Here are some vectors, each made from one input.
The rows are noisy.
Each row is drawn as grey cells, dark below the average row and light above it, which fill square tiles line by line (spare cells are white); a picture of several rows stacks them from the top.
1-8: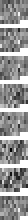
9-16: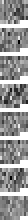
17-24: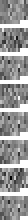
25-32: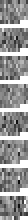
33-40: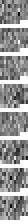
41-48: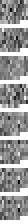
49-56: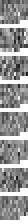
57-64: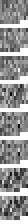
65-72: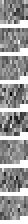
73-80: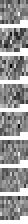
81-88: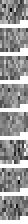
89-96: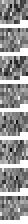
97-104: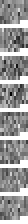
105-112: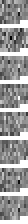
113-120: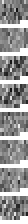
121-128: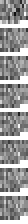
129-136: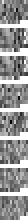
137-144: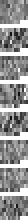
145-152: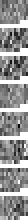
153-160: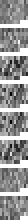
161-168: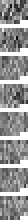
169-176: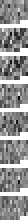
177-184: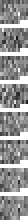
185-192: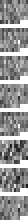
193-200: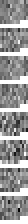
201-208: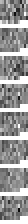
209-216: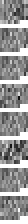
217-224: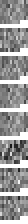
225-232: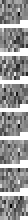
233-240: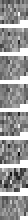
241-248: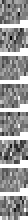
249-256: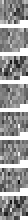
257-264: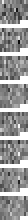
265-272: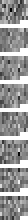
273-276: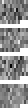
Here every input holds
either a point on a 7-point line, or a node of a 7-node tree.
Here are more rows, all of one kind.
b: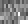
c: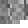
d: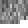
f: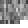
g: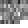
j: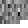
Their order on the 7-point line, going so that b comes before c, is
f, g, b, d, c, j.
